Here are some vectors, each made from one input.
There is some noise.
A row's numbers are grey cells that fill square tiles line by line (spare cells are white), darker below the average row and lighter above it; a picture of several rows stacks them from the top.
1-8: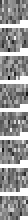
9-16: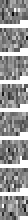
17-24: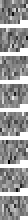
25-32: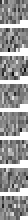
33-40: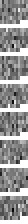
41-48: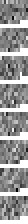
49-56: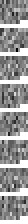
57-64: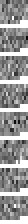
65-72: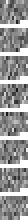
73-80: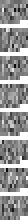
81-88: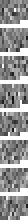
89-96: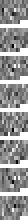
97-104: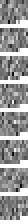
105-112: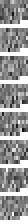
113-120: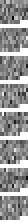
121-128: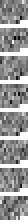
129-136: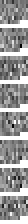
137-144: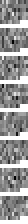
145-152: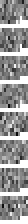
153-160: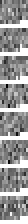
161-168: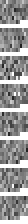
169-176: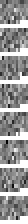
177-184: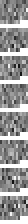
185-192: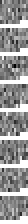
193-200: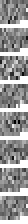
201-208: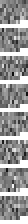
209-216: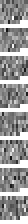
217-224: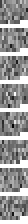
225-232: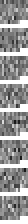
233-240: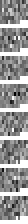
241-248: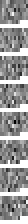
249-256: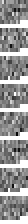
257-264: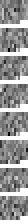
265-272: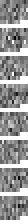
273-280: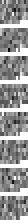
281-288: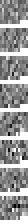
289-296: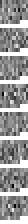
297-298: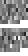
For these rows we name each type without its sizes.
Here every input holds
a point on a line and four true/false values.
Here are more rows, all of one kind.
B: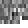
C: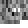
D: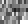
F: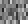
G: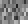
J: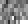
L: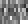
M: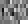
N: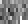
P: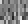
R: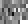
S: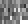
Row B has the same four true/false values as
L, N, R and S.
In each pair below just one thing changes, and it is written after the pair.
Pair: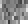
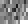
the place on the line
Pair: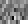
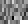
one of the four true/false values
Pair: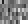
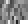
one of the four true/false values
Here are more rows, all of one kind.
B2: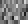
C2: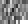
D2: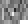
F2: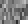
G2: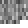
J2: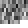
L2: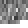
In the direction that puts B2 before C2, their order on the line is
F2, B2, C2, L2, J2, D2, G2.
